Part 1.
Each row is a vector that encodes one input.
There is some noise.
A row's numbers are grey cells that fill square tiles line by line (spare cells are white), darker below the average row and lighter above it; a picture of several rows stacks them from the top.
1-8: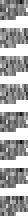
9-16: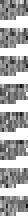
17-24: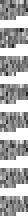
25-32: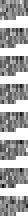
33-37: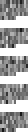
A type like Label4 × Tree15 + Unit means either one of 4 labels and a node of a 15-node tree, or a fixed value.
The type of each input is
Bool × Label4.
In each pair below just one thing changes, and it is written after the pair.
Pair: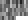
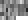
the true/false value
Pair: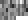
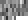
the label
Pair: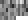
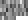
the label
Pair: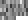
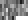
the true/false value
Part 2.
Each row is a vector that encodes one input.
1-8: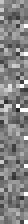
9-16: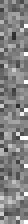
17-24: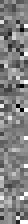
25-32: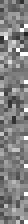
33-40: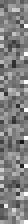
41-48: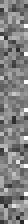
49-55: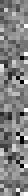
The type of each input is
Bool × Bool × Bool + Line8.
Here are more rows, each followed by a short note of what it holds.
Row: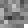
three true/false values
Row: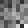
a point on an 8-point line
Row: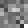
three true/false values
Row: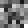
three true/false values
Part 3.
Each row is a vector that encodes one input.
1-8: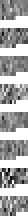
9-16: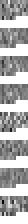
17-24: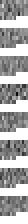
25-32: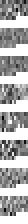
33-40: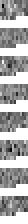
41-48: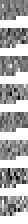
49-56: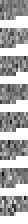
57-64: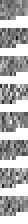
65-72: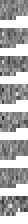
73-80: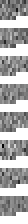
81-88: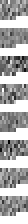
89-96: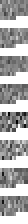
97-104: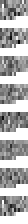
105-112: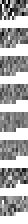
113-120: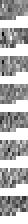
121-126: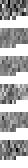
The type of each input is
List2(Line11).
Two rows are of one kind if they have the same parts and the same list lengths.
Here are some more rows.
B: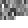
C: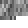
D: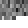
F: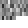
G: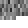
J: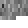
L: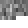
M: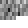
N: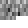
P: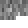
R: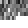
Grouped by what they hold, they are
B
C, F, P, R
D, G, J, L, M, N

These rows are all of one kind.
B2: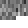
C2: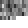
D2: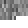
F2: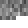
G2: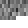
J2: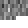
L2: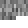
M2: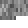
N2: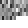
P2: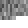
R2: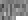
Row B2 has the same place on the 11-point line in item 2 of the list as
F2, M2 and N2.
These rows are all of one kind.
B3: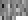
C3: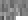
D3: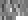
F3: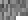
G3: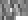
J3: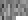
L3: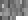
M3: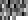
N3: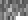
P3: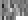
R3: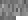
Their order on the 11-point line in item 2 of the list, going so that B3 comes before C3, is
D3, B3, M3, N3, J3, L3, R3, G3, C3, P3, F3.
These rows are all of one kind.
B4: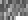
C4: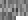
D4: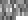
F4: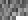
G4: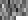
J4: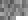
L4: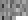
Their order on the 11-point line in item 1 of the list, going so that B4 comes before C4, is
L4, B4, J4, D4, F4, G4, C4.
